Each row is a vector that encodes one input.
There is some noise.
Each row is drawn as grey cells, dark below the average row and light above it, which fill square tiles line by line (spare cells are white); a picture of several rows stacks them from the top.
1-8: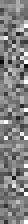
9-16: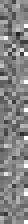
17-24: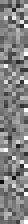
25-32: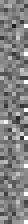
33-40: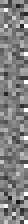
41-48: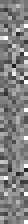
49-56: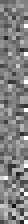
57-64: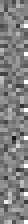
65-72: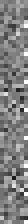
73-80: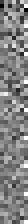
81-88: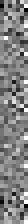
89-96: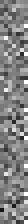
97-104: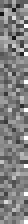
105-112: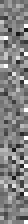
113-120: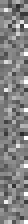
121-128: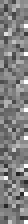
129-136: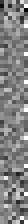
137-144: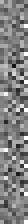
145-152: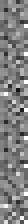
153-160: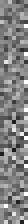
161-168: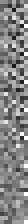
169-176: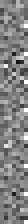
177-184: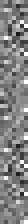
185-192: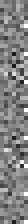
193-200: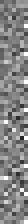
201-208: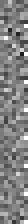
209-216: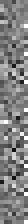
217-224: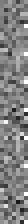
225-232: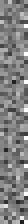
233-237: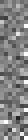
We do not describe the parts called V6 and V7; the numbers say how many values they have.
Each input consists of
either a point on a 5-point line, or a value of V6 and a value of V7, or a list of up to two points on an 8-point line.
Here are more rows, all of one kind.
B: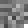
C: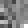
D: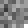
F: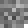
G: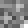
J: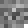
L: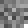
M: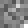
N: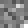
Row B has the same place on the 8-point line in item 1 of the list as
F, J and L.
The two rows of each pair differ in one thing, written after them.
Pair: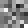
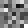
the value of V6
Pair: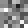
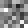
the value of V6
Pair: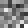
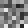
the value of V6
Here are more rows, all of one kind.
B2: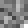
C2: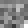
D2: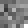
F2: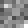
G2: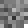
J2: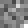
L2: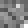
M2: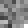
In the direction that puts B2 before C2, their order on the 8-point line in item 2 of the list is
G2, B2, L2, C2, F2, J2, M2, D2.
